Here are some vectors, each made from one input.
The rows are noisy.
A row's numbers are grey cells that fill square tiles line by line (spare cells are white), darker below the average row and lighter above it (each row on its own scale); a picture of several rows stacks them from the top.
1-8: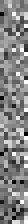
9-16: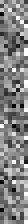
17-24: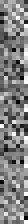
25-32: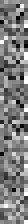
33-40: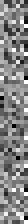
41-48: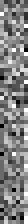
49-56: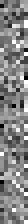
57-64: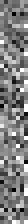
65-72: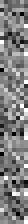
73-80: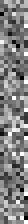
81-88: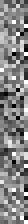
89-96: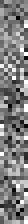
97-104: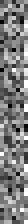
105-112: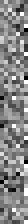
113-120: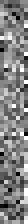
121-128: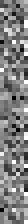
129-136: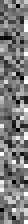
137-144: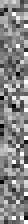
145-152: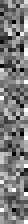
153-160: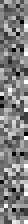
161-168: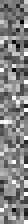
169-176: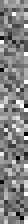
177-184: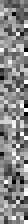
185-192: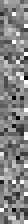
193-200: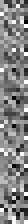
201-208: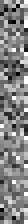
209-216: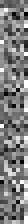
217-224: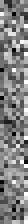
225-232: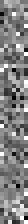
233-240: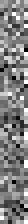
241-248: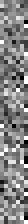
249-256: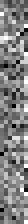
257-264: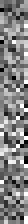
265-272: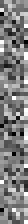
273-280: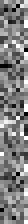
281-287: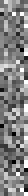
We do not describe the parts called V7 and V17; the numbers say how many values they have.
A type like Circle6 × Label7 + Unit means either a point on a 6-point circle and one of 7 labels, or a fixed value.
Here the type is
Bool × (Line10 + V17) × V7.
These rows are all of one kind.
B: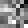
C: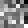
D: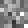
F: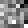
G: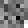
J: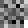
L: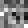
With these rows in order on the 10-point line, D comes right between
J and L.
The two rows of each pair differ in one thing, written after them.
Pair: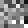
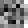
the true/false value
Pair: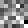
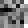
the true/false value
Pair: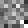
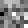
the value of V7
